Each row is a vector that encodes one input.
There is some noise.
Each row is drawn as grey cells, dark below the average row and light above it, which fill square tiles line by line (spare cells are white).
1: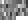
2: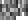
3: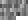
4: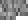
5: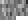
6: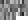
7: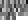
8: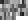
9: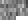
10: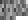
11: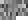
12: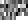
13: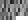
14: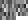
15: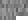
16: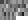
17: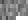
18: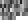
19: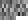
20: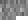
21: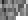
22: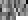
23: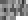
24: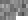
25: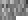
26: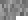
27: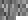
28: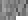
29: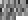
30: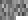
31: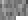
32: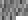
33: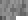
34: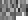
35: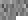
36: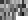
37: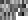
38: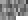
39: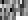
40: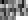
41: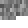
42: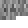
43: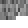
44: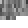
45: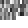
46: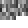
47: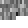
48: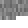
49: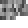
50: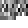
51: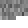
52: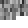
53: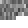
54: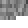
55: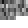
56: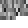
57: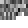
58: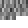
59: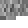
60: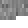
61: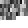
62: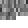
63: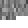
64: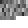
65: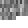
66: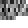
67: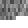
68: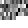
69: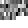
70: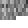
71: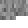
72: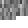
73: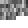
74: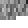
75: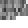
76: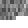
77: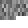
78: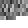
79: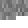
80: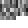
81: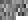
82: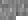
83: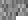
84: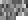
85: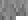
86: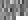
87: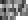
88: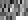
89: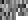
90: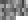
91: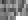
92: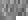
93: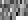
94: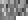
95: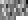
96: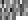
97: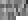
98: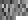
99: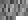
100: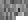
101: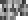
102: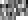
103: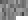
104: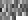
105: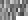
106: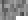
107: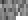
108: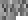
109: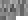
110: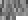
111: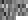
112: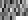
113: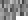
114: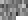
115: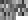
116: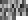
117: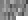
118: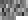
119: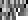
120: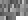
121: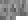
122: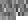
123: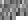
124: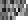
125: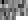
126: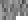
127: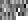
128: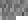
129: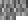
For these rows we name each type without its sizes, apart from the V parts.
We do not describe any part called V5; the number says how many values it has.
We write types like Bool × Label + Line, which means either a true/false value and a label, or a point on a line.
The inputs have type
List(Bool × V5).
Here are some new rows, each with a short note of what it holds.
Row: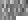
a list of two items
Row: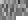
a list of two items
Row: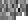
the empty list
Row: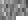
a list of two items
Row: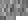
a list of two items
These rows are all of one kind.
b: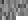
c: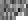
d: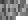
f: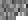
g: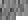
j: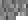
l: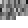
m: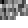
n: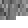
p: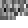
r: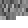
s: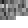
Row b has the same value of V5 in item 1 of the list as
d and m.
